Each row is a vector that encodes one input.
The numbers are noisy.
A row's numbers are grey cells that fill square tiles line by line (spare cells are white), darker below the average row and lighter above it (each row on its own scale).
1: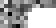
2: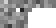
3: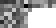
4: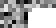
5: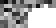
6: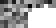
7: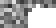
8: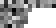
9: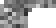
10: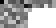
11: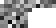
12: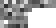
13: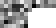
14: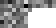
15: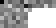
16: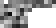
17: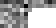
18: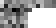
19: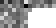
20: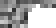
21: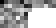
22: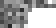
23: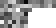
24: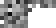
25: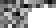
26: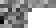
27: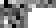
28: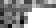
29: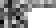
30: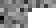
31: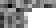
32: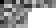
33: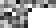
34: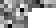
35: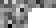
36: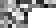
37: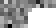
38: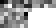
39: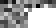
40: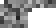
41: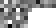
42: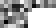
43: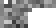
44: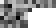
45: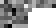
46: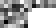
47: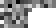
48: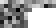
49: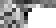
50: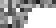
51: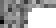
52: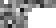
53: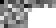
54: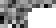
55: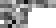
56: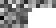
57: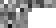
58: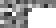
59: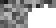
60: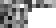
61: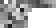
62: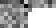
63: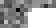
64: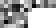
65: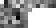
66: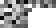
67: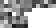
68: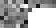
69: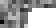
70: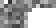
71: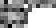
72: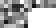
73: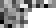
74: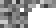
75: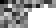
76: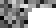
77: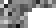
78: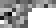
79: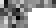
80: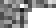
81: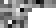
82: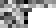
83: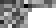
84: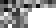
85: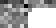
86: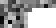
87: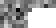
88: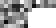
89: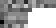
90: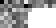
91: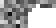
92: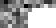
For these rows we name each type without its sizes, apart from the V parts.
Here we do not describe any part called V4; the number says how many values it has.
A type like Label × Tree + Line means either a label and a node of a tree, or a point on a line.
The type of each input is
List(Bool × V4).
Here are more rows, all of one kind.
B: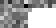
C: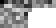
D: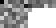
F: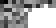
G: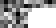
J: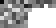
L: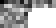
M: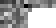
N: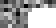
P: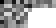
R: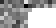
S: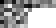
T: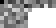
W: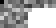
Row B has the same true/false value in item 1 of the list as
G, M, N and R.
